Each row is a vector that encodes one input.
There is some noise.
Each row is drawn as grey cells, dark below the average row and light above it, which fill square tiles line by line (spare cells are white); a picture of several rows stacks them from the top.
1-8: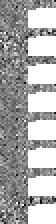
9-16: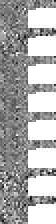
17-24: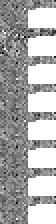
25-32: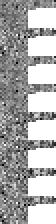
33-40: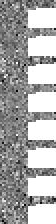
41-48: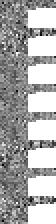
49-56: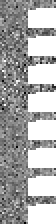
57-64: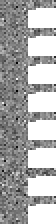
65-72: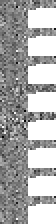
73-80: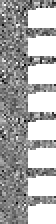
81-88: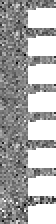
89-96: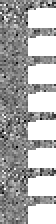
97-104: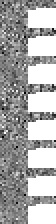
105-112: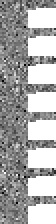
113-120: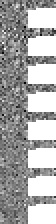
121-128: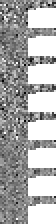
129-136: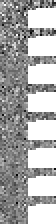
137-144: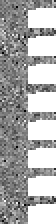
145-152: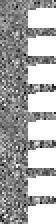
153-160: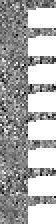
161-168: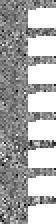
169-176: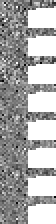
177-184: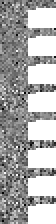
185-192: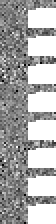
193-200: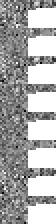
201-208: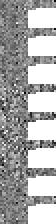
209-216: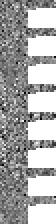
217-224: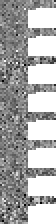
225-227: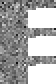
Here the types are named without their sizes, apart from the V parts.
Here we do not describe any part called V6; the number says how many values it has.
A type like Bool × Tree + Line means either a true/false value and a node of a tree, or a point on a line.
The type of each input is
Label × Label + List(Bool × V6).
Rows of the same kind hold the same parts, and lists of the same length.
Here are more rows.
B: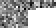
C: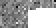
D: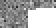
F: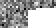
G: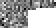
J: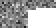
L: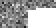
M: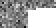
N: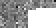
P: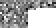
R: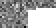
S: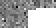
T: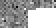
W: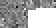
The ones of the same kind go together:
B, F, G
C, D, N, S, T, W
J, L, M, R
P

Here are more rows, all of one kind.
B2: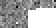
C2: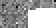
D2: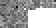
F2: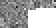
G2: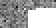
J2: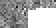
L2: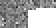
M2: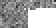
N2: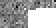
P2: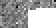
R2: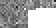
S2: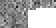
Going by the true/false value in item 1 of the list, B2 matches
F2, L2 and S2.
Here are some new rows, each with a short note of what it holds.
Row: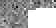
a list of two items
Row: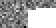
a list of one item
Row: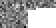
a list of one item
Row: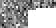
two labels
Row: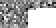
the empty list
